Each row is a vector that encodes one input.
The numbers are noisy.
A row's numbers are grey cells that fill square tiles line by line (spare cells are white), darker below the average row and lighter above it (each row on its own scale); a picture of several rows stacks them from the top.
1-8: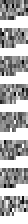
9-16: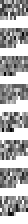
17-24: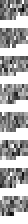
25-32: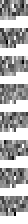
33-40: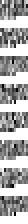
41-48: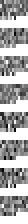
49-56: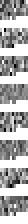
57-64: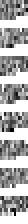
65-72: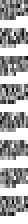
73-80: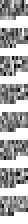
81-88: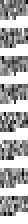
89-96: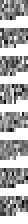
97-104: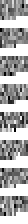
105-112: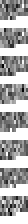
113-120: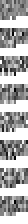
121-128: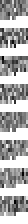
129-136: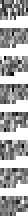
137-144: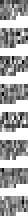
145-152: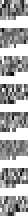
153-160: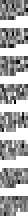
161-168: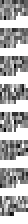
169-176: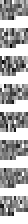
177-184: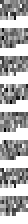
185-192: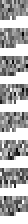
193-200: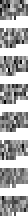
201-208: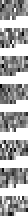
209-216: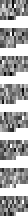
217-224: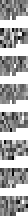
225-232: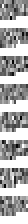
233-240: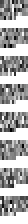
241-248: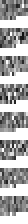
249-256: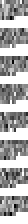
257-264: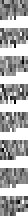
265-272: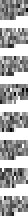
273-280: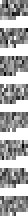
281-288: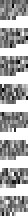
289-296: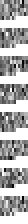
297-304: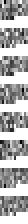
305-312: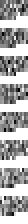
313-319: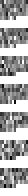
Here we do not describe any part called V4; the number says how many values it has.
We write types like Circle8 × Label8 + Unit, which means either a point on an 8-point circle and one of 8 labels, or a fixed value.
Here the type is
(Bool × Bool × Bool × Bool + V4) × Tree14.
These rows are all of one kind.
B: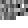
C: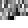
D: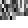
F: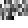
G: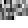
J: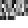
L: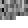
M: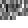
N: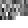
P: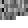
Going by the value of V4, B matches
F, G and M.
